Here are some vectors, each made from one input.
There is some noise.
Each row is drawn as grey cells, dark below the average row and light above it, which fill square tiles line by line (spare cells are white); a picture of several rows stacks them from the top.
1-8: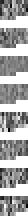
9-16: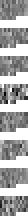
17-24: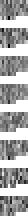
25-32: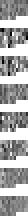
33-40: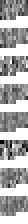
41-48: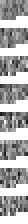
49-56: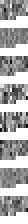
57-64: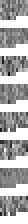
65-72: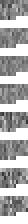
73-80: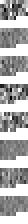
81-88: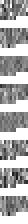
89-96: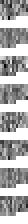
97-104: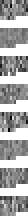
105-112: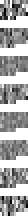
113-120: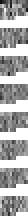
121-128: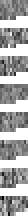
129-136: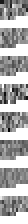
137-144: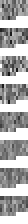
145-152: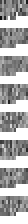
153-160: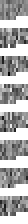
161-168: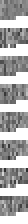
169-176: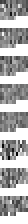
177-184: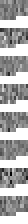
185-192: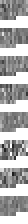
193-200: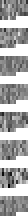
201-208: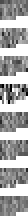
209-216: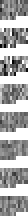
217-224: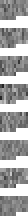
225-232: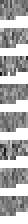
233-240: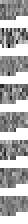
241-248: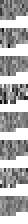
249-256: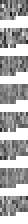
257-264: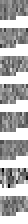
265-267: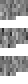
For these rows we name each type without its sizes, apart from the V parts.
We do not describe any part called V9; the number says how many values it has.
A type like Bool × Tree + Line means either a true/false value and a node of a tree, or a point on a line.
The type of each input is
Bool × (Circle × Label + List(V9)).
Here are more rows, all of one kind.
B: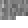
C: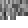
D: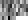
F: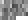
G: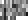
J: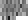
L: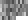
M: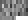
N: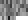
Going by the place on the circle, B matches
G, L and M.
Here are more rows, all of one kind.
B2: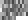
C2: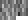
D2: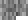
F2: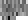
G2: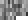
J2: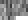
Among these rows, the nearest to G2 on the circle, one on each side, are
C2 and D2.
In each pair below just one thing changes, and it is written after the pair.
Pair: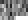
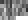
the label
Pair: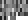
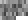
the true/false value
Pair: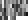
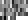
the label
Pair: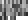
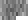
the true/false value
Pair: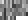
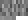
the place on the circle
